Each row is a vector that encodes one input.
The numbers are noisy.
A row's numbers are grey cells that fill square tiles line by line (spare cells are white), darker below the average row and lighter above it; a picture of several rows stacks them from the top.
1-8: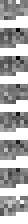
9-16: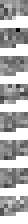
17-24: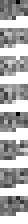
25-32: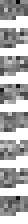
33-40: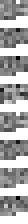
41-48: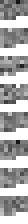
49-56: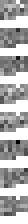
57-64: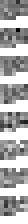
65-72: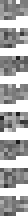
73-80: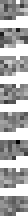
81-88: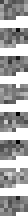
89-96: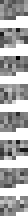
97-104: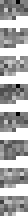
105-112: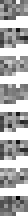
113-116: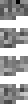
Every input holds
a point on a 6-point line, together with either a point on a 6-point line, or a node of an 11-node tree.
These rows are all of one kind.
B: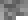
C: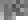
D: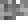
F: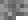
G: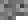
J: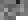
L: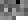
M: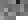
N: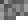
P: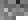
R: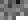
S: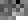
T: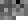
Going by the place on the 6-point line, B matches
C, F, G and N.
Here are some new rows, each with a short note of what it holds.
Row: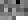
a point on a 6-point line and a node of an 11-node tree
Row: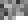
a point on each of two 6-point lines
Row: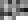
a point on each of two 6-point lines
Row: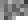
a point on a 6-point line and a node of an 11-node tree
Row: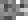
a point on a 6-point line and a node of an 11-node tree
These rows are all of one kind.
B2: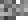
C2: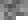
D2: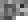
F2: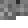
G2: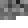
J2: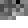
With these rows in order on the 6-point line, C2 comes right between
D2 and F2.
